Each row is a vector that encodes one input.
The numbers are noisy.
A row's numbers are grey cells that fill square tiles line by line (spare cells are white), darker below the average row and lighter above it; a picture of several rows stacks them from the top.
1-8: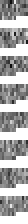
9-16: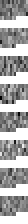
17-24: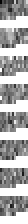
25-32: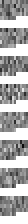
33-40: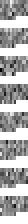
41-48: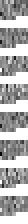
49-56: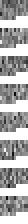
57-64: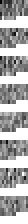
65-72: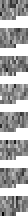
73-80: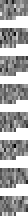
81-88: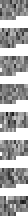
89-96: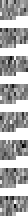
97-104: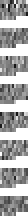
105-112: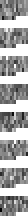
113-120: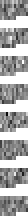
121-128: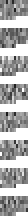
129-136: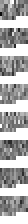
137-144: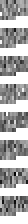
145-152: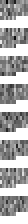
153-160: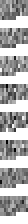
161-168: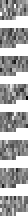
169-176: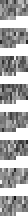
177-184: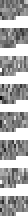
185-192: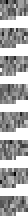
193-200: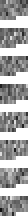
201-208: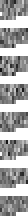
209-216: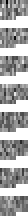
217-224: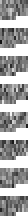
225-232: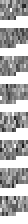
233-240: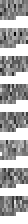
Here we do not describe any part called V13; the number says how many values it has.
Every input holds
a value of V13, together with a list of up to two points on a 4-point line.
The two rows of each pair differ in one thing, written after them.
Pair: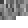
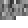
the value of V13
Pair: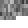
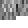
the value of V13
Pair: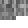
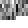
the place on the 4-point line in item 1 of the list
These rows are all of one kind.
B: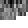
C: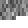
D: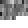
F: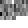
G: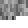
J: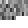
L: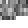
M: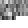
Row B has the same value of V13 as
C and M.
